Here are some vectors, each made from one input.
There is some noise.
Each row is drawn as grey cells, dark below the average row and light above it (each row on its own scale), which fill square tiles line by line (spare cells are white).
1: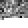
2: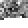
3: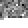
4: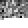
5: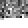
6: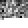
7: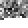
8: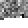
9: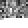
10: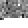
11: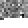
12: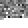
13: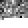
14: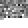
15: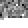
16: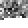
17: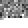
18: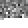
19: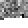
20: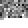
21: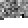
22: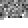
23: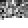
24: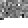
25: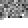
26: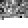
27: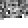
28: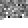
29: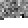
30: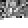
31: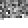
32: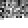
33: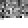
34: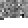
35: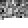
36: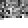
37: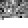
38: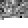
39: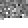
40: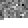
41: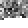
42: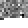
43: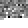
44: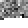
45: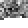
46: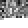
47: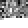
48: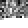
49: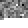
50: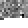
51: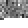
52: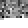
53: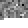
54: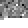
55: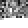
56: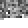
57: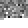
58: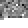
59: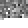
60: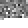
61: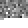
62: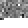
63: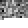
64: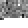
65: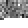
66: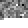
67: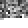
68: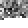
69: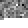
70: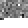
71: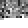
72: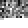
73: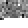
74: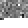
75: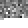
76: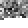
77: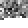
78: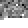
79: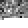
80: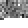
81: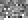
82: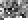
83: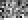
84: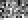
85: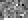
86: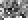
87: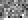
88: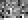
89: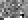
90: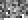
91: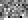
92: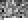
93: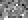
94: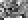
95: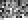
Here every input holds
either a point on a 7-point line, or a point on an 11-point line.
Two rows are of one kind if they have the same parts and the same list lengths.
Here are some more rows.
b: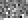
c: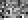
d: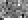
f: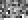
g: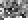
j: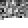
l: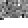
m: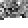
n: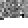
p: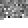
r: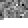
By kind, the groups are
b, c, f, j, p, r
d, g, l, m, n

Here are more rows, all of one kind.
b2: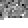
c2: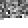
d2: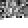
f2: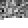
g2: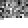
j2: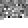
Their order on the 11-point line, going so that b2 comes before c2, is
b2, j2, c2, g2, d2, f2.
